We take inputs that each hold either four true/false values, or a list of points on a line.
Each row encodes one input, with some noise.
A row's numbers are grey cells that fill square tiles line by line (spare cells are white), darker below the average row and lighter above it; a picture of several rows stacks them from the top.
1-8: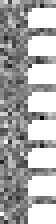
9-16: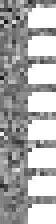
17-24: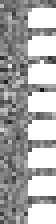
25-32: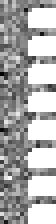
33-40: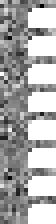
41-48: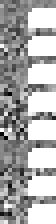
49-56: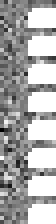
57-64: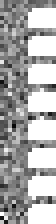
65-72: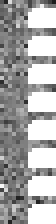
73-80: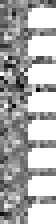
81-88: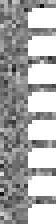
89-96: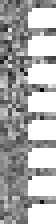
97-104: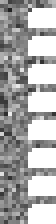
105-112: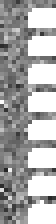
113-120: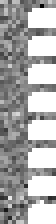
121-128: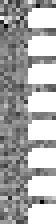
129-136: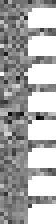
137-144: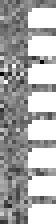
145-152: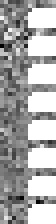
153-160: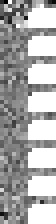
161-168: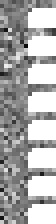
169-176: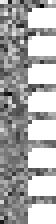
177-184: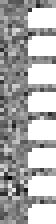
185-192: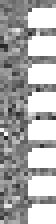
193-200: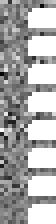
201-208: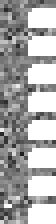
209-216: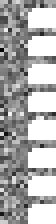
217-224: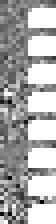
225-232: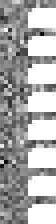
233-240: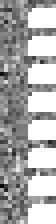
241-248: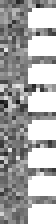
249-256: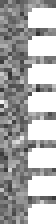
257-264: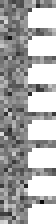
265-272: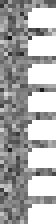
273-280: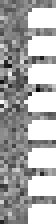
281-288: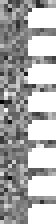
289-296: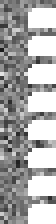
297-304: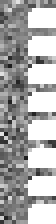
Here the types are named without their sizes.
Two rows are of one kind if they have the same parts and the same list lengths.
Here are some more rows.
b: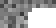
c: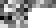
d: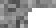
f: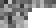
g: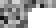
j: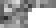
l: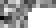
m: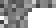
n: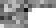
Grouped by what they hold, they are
b, d, f, m
c, n
g
j, l

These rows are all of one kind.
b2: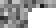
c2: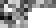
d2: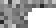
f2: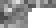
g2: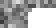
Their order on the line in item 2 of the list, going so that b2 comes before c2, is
b2, g2, d2, f2, c2.
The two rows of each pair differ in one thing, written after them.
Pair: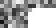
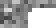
the place on the line in item 2 of the list
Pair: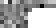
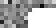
the place on the line in item 1 of the list
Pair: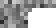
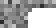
the place on the line in item 1 of the list
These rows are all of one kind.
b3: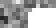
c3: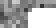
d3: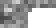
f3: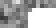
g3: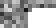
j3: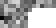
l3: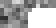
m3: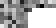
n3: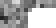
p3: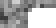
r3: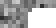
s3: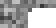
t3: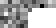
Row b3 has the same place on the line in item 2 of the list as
l3, p3 and t3.
